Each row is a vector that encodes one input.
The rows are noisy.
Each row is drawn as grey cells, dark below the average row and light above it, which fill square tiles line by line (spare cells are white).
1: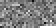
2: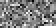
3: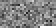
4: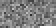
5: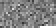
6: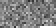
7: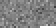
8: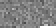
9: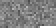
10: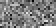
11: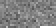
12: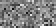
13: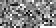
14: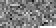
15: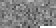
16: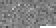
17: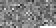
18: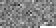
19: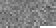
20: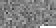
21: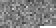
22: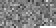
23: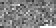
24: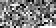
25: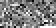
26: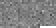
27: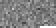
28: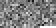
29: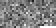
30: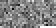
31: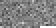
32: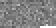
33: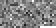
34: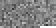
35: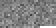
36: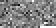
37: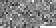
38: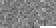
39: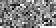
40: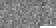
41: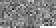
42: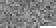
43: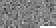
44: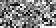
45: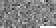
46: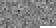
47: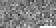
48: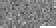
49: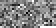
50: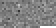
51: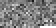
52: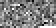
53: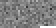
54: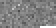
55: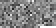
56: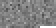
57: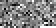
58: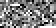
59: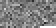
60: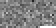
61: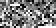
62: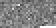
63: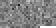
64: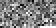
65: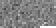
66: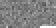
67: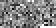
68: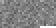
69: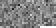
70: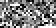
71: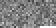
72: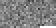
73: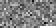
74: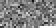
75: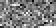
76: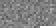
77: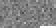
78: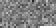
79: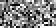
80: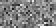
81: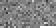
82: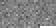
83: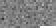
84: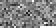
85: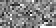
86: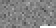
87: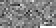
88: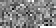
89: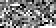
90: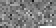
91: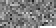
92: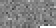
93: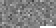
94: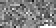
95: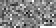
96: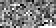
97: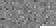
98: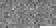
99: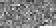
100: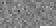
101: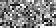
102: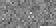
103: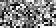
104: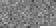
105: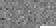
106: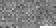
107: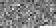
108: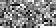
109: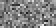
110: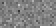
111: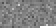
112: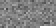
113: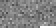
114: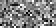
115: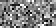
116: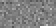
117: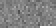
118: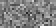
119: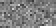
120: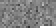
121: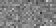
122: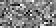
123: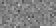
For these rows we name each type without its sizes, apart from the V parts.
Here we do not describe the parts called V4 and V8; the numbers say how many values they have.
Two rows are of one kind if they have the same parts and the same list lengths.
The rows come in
2 kinds.
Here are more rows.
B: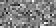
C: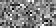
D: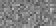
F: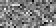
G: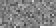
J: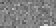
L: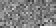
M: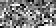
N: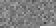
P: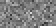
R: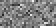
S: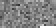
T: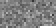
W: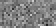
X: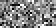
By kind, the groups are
B, D, G, J, L, M, R
C, F, N, P, S, T, W, X

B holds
a point on a circle, a point on a line and a value of V4.
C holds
a point on a line, a value of V4 and a value of V8.
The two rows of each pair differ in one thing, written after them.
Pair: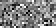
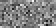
the place on the line
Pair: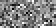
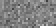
the value of V8
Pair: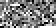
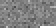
the value of V4
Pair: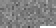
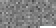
the place on the line
